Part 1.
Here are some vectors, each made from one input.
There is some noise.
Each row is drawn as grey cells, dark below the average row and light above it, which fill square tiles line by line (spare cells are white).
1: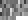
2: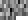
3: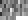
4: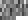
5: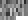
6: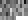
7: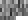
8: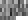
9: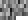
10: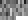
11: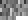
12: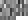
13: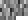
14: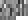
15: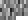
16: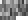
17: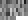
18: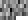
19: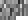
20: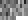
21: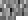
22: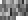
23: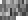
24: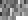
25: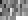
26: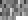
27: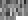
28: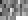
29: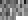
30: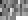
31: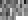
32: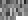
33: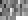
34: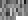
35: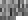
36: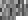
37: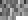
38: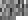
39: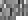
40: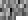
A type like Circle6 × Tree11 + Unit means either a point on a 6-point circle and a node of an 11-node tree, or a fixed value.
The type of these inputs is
Line4 + Line6.
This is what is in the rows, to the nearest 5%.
About 50% of them hold a point on a 4-point line. The rest hold a point on a 6-point line.
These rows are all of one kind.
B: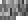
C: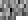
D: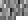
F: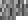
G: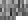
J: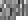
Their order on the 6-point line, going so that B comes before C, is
B, G, F, J, D, C.
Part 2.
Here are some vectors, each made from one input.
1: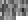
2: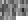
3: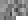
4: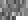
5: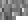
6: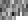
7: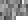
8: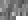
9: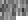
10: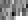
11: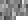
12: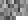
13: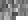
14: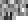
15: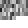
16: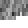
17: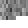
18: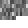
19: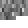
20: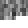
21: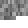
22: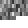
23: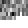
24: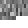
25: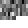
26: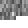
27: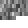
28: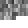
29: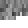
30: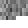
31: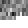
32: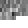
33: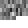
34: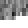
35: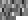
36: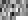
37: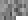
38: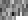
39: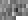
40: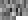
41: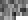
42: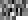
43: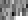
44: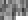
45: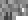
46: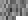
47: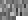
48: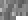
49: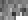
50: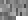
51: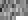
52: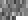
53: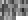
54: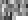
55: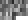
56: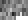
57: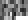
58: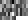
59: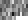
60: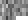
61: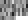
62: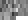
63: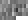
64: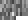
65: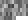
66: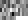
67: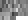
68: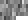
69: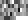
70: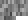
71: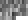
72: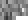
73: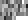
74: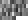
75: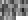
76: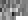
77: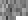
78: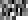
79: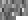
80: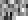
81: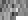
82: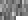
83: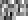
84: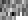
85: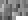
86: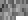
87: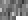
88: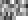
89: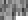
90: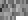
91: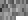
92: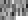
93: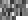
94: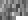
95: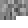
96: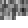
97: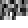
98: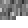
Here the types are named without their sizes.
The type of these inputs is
Circle + Label.
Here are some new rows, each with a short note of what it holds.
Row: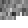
a point on a circle
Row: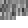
a point on a circle
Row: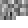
a label
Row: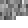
a label
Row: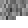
a label
